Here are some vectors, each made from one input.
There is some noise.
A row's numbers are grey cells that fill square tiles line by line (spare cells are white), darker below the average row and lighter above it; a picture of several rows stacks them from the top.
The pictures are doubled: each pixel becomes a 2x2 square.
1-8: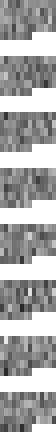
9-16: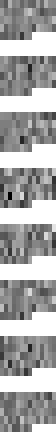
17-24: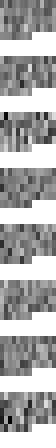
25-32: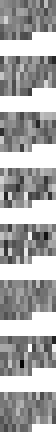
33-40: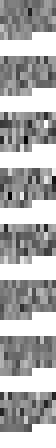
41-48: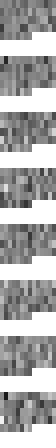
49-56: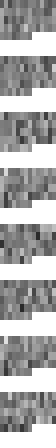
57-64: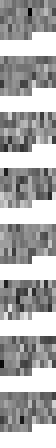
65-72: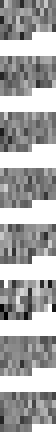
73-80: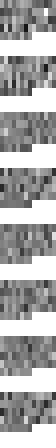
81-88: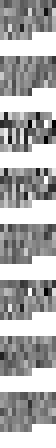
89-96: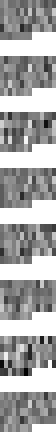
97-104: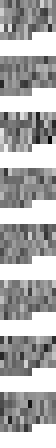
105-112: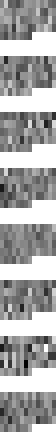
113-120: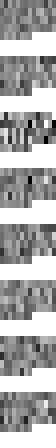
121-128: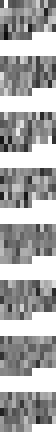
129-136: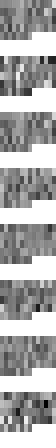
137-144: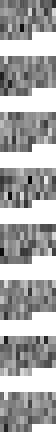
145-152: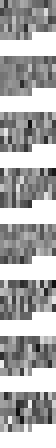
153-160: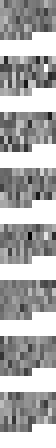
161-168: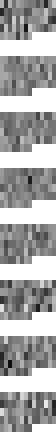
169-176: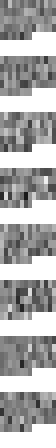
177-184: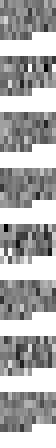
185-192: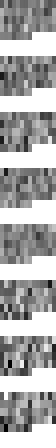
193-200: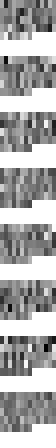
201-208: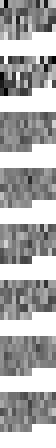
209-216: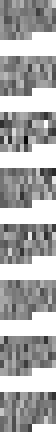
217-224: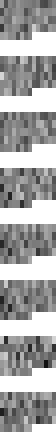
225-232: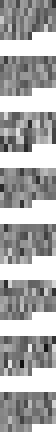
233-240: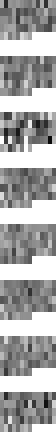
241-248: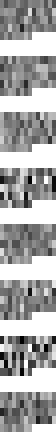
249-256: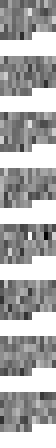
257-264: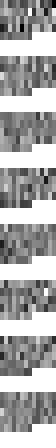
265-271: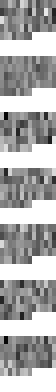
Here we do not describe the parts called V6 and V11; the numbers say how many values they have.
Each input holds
either one of 5 labels, a true/false value and a value of V6, or a value of V11.
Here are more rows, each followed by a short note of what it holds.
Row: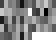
a value of V11
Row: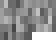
a value of V11
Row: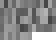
one of 5 labels, a true/false value and a value of V6
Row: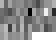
a value of V11
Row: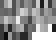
a value of V11
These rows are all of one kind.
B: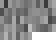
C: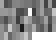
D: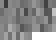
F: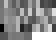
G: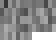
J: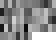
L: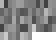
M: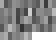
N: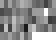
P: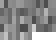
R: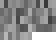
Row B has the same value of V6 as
J and R.
